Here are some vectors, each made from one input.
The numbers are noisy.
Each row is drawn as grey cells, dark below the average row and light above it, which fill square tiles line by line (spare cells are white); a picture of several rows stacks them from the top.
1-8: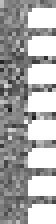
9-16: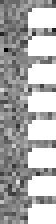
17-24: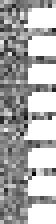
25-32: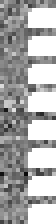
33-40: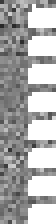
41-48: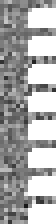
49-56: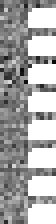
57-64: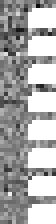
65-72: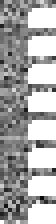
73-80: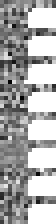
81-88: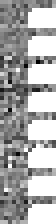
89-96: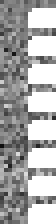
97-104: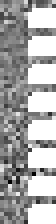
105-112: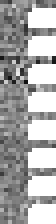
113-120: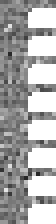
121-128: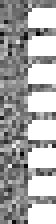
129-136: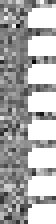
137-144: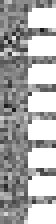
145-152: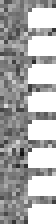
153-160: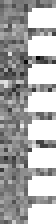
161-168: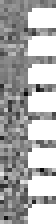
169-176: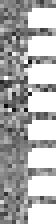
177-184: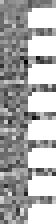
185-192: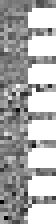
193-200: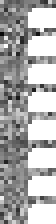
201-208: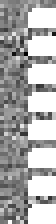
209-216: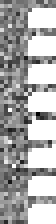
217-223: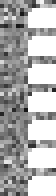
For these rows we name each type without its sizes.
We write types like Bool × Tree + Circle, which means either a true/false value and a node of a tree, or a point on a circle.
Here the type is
Bool × Bool × Bool + Label × List(Line).
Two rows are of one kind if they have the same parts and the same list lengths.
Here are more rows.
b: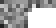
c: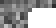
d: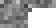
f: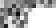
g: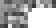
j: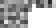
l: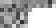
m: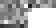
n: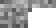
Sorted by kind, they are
b, c, f, g
d
j
l, n
m

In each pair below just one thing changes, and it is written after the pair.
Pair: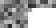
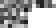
the label
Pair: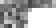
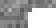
the place on the line in item 1 of the list
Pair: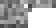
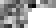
the place on the line in item 1 of the list
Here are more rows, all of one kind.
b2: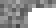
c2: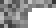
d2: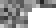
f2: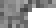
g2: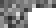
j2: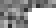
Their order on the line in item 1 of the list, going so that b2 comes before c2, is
g2, b2, d2, c2, f2, j2.
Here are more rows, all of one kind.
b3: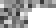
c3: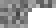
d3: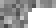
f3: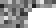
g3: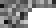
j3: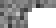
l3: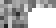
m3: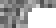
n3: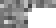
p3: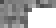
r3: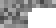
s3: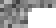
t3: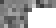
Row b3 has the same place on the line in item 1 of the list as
m3 and n3.
